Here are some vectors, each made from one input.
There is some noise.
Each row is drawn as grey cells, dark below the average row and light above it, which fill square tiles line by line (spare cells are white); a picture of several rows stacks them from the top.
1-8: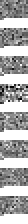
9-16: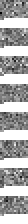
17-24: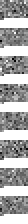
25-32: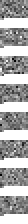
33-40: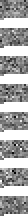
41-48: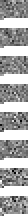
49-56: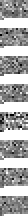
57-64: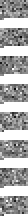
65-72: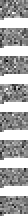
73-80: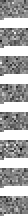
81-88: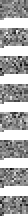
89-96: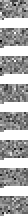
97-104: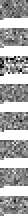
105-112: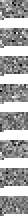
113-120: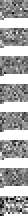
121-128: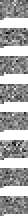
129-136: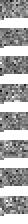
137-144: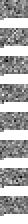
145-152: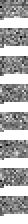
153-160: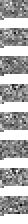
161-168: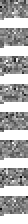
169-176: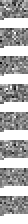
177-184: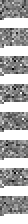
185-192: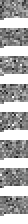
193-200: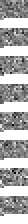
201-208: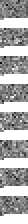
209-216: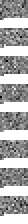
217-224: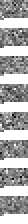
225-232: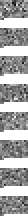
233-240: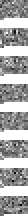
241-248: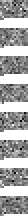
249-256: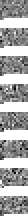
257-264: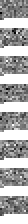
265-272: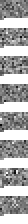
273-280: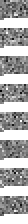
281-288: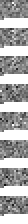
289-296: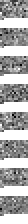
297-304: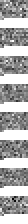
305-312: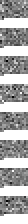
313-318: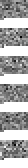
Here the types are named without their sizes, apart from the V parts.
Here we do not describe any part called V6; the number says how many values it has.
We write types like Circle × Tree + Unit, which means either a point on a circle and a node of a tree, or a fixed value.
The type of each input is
List(Bool × V6).
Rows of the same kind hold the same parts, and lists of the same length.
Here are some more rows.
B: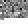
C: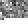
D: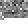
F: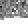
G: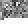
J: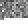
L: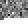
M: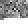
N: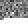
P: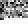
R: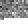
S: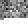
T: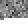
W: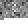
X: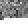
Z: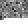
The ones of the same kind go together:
B, F, L, M, R, S, Z
C, D, G
J, N, T, W, X
P

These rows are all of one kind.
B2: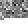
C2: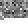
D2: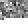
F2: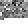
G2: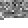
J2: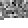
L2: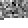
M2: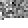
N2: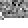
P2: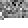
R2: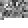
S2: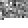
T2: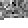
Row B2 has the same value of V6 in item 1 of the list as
C2 and G2.
